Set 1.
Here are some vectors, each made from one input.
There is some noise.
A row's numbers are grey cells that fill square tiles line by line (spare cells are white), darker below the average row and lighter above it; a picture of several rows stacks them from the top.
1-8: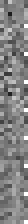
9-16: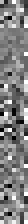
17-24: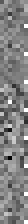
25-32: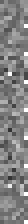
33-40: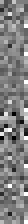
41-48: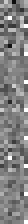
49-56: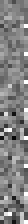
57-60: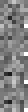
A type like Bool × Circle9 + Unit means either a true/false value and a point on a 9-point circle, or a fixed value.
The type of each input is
Bool × Bool × Bool × Line7.
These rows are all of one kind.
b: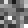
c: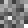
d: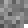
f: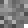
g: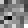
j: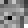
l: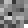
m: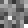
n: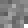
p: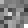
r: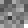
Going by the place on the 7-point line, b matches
g, m, n and r.
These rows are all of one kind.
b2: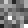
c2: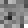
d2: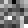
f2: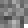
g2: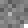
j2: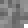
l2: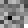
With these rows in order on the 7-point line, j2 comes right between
f2 and g2.
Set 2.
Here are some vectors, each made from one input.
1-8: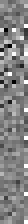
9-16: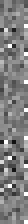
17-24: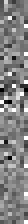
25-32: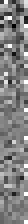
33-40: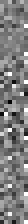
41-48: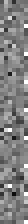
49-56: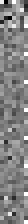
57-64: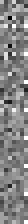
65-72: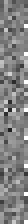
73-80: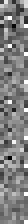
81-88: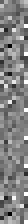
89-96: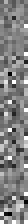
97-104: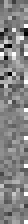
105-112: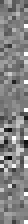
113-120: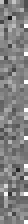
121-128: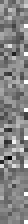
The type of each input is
List2(Line6).
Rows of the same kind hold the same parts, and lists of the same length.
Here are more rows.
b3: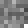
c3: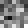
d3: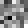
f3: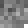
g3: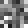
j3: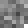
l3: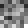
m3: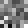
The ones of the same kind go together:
b3, d3, j3
c3, f3, l3
g3, m3

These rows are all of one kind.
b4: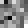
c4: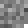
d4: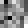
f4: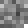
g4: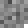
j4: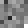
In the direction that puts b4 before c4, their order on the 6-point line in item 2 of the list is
f4, g4, j4, b4, c4, d4.
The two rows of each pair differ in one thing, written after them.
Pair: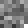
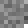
the place on the 6-point line in item 1 of the list
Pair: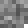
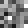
the place on the 6-point line in item 2 of the list
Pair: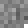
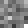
the place on the 6-point line in item 2 of the list
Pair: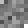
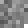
the place on the 6-point line in item 2 of the list
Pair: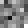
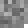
the place on the 6-point line in item 2 of the list
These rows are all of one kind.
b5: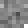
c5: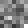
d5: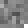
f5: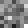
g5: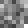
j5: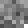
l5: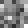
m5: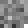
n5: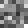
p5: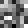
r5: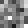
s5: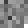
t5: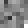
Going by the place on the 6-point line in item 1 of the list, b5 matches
g5, j5 and p5.
